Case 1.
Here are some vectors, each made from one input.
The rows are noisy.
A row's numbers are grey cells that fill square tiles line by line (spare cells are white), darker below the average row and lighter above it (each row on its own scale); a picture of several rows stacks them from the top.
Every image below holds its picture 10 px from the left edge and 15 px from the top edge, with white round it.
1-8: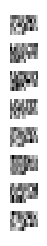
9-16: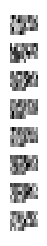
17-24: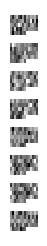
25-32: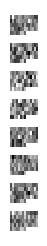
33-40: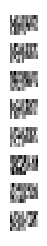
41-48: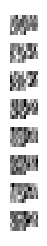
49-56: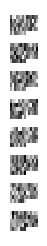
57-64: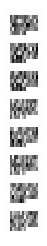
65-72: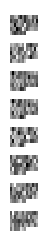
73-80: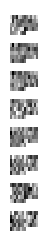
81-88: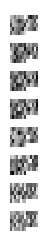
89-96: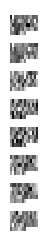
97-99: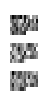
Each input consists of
either a fixed value, or a node of a 9-node tree.
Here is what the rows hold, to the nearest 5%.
About 10% of them hold a fixed value. The rest hold a node of a 9-node tree.
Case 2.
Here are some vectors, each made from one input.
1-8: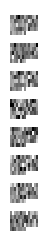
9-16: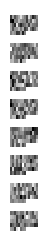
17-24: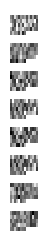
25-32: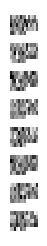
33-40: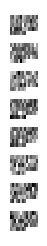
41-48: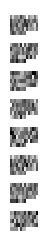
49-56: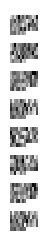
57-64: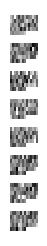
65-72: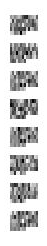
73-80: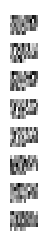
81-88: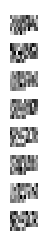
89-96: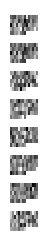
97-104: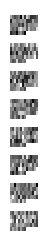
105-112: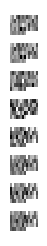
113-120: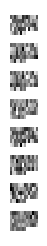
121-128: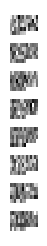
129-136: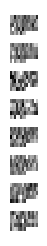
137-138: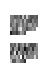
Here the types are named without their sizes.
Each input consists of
a node of a tree.
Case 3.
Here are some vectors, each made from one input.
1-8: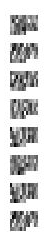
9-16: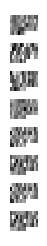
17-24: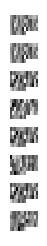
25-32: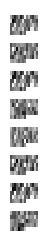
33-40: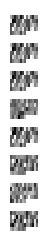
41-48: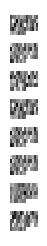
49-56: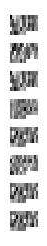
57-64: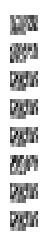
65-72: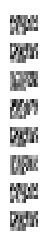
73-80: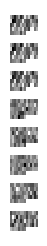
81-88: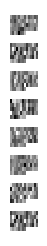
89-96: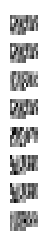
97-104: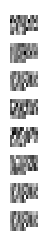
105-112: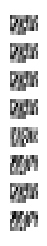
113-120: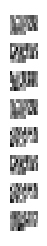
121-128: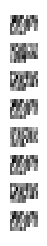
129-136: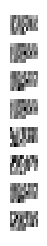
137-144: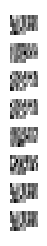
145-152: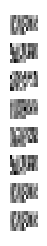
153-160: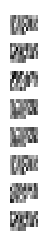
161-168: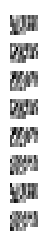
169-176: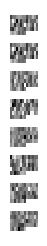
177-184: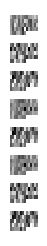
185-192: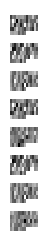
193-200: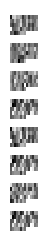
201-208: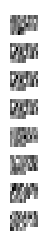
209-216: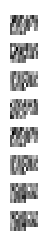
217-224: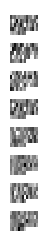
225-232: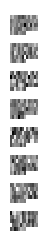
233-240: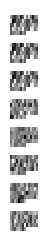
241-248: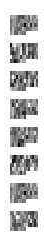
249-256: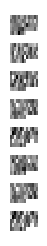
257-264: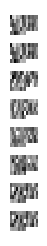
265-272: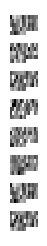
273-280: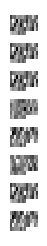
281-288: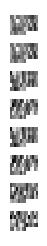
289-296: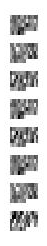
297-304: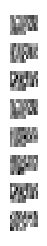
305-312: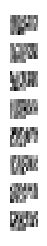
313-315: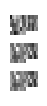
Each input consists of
one of 10 labels.
